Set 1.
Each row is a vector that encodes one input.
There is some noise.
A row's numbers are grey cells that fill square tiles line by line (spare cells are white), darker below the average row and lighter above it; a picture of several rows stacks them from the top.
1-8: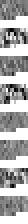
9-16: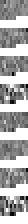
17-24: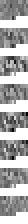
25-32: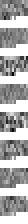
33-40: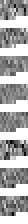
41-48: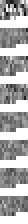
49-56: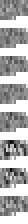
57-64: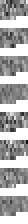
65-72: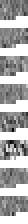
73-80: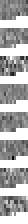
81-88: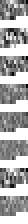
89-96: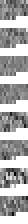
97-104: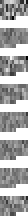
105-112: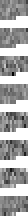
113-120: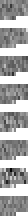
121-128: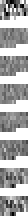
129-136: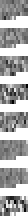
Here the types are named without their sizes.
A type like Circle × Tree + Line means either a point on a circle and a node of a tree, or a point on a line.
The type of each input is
List(Line).
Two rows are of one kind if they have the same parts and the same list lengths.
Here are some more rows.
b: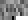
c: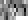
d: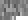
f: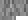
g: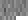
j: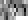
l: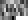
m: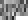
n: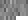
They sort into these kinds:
b, l
c, j, m
d, g
f, n

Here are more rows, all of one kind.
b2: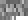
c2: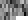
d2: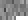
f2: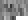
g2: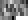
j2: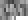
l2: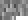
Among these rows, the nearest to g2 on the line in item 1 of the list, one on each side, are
c2 and f2.
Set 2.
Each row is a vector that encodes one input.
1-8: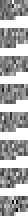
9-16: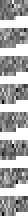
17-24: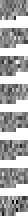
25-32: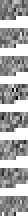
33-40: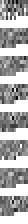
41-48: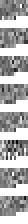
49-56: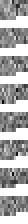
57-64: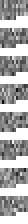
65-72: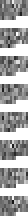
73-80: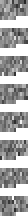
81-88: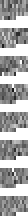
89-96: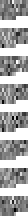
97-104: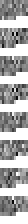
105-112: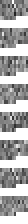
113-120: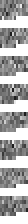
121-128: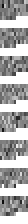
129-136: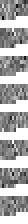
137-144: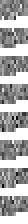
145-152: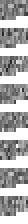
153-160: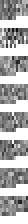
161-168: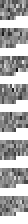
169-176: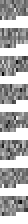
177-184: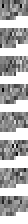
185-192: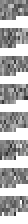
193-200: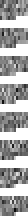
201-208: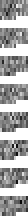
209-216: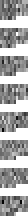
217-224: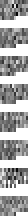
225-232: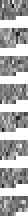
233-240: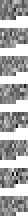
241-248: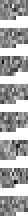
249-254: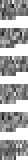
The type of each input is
List3(Circle9).
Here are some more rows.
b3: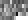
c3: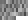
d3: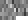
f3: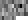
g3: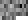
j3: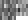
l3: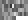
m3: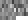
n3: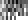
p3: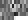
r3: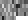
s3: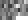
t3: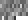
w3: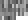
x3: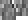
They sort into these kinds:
b3, r3
c3, j3, l3, s3, t3, w3, x3
d3, f3, g3, m3, p3
n3

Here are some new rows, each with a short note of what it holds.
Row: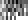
the empty list
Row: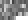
a list of one item
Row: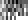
the empty list
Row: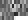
a list of two items
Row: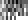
the empty list
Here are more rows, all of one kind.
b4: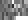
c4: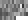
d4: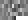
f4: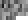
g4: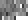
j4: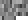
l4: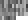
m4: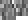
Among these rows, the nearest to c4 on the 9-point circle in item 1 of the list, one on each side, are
d4 and g4.
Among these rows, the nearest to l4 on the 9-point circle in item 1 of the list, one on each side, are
f4 and g4.
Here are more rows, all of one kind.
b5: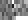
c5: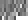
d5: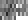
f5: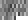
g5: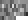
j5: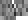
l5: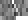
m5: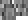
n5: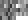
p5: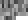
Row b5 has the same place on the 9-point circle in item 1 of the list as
j5 and l5.
